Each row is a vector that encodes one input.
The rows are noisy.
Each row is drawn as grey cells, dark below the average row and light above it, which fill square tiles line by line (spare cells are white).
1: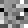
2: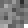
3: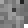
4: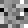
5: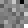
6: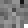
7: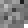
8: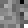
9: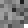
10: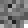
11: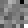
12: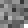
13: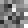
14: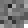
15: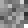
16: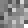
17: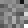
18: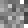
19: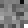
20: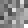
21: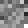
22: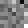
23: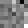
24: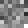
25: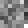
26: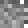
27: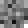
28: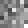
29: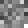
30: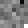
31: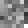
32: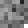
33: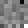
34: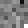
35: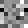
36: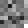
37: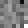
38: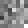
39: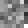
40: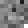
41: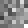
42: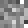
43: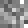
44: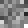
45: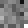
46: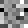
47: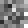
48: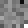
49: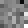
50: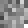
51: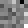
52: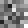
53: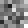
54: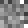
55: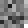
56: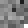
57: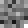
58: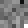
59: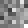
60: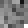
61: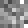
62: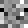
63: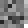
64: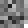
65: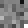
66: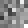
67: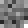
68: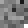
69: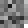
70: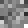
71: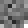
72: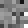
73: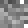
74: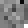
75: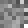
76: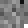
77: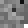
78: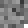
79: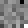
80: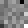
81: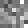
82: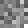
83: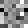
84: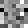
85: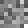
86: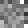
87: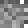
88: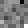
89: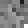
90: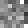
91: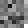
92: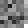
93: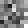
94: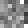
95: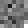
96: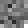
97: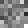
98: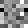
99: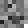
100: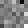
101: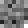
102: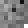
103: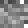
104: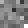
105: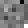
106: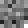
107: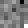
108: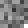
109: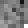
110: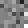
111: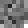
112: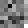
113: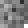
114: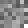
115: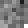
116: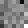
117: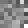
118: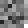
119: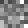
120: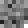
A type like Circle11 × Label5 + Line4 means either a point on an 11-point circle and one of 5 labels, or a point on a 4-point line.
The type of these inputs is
List3(Line4).
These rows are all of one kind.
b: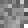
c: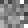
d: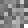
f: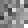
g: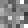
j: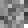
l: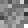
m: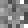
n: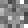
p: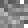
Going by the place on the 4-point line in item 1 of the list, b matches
d and p.
